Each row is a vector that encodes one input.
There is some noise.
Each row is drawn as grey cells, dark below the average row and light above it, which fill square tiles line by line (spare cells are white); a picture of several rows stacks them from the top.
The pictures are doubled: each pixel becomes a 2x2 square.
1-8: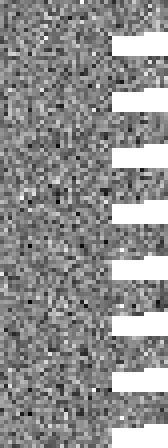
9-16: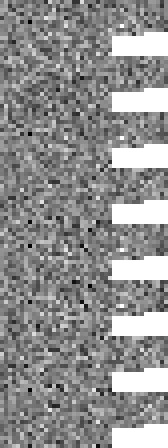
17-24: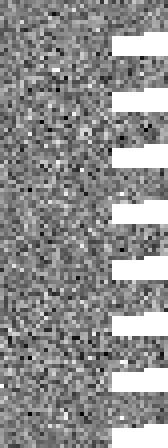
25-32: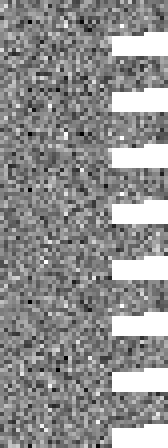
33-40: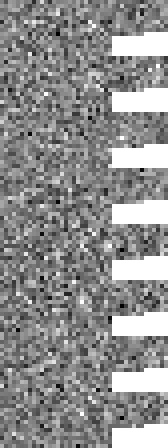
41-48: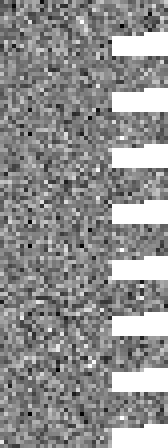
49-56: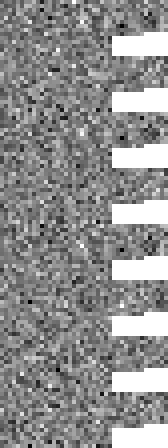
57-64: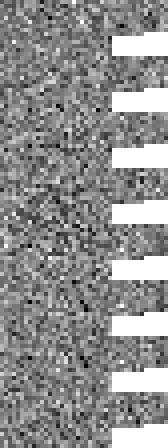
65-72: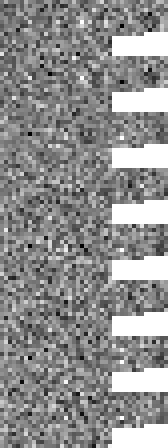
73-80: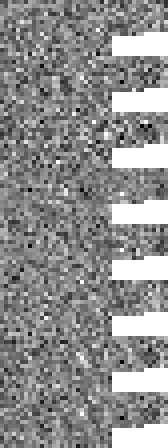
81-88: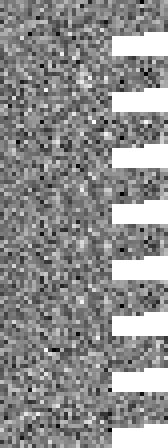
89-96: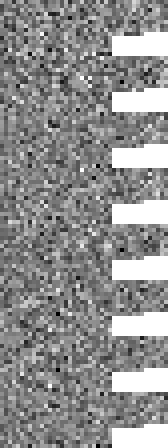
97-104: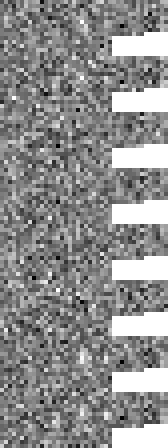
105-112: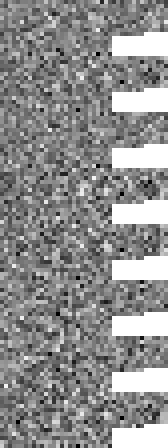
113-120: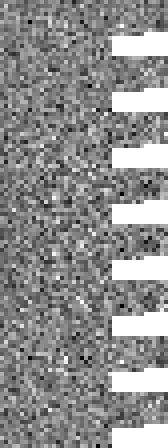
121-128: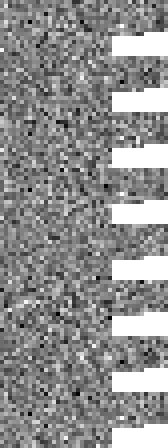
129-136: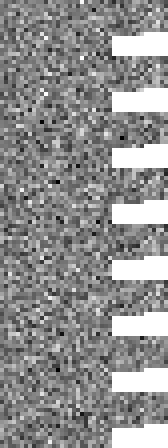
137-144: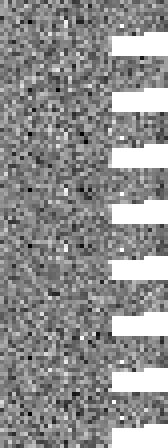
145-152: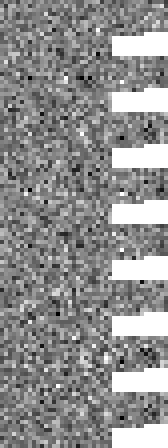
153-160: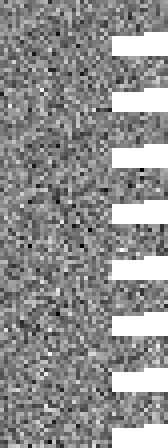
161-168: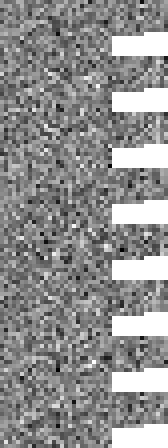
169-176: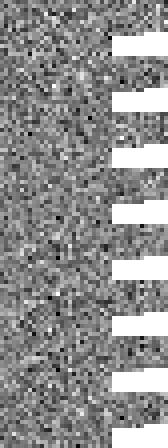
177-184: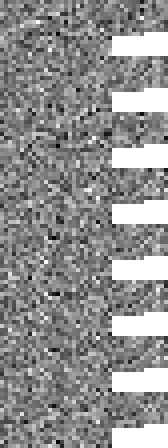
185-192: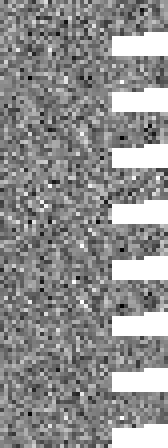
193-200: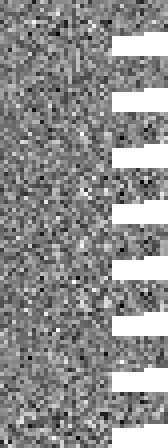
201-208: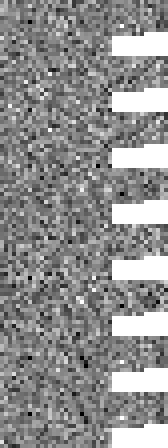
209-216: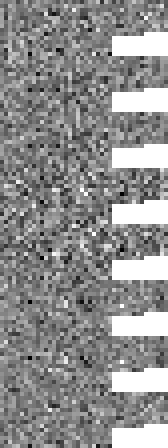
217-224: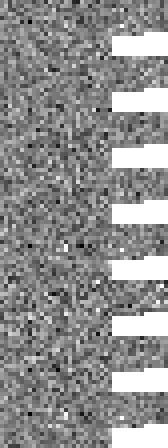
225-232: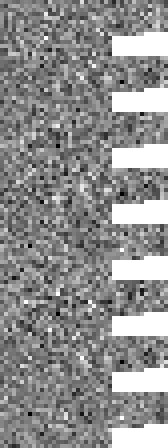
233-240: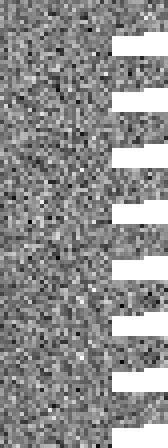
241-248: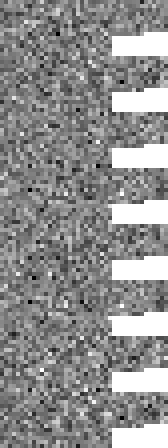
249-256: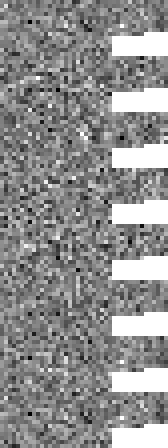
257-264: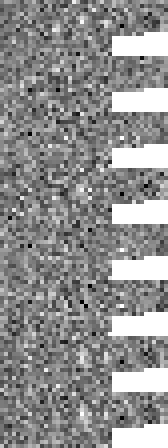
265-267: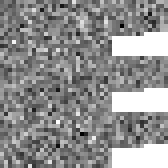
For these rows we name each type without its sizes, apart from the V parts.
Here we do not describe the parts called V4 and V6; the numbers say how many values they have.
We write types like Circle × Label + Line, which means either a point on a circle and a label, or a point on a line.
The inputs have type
(Circle + Tree) × V4 × V6.
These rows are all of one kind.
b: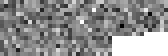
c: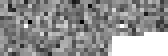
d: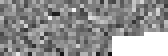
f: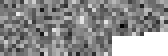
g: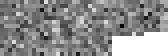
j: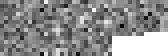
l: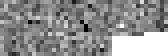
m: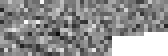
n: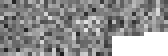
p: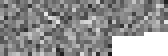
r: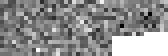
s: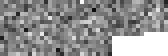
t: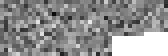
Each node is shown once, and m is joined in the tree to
c and d.
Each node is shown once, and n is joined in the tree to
f.
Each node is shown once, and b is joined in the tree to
f and j.
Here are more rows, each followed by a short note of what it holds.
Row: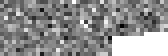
a node of a tree, a value of V4 and a value of V6
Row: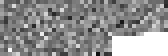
a point on a circle, a value of V4 and a value of V6
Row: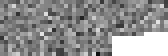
a point on a circle, a value of V4 and a value of V6
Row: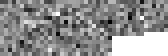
a node of a tree, a value of V4 and a value of V6
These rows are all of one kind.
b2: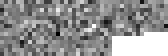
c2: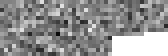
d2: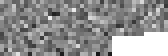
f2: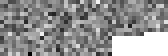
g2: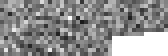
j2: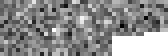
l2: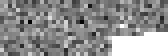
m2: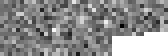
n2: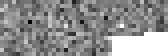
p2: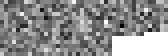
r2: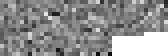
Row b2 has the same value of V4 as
c2 and g2.
